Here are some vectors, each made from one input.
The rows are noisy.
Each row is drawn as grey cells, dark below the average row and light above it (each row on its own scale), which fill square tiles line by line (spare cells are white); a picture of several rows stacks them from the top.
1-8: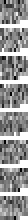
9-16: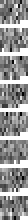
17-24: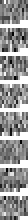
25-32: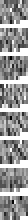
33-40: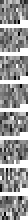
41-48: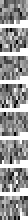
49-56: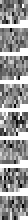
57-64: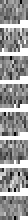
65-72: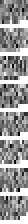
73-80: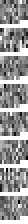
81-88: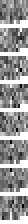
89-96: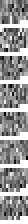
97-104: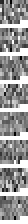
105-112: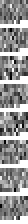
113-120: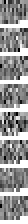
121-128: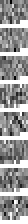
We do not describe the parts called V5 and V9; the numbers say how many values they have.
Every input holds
a true/false value and a value of V9, together with either a node of an 8-node tree, or a value of V5.
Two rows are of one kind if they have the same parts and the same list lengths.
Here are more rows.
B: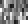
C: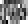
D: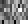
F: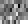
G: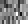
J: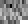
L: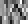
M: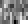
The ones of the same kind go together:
B, J, L, M
C, D, F, G

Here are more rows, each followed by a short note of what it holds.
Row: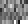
a node of an 8-node tree, a true/false value and a value of V9
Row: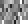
a true/false value, a value of V5 and a value of V9
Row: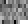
a node of an 8-node tree, a true/false value and a value of V9
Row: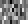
a true/false value, a value of V5 and a value of V9
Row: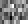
a node of an 8-node tree, a true/false value and a value of V9
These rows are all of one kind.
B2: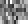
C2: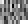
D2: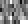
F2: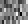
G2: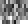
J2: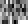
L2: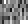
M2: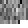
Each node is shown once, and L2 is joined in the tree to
D2, F2 and M2.
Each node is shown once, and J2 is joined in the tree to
F2.
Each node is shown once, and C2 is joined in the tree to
D2.
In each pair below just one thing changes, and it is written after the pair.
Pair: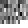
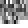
the value of V9
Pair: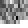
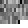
the value of V9
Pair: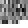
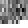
the node of the tree
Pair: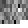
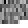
the true/false value
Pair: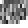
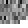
the true/false value
